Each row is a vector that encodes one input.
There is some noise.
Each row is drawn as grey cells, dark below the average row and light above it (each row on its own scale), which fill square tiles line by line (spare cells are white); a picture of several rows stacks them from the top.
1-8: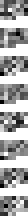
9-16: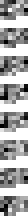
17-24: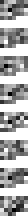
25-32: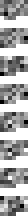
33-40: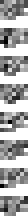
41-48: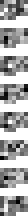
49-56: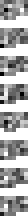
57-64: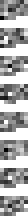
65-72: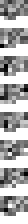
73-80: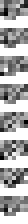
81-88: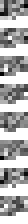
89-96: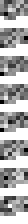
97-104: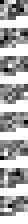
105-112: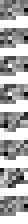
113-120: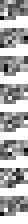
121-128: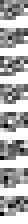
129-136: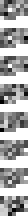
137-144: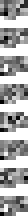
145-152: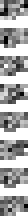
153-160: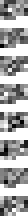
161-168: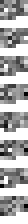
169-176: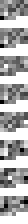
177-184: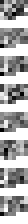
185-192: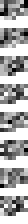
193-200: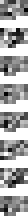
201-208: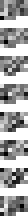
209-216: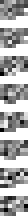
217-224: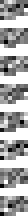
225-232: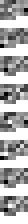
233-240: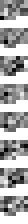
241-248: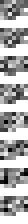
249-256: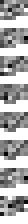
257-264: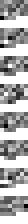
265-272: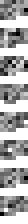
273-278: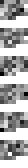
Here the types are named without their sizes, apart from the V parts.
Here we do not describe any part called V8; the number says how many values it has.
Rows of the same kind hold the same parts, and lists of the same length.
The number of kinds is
2.
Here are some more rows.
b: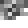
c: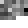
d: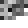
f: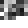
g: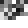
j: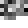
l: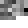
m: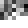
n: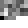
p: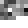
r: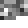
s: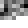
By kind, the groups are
b, d, m, s
c, f, g, j, l, n, p, r

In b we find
a point on a line and a true/false value.
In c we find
a true/false value and a value of V8.
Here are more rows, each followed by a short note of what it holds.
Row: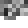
a point on a line and a true/false value
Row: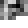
a true/false value and a value of V8
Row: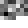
a true/false value and a value of V8
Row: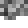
a true/false value and a value of V8
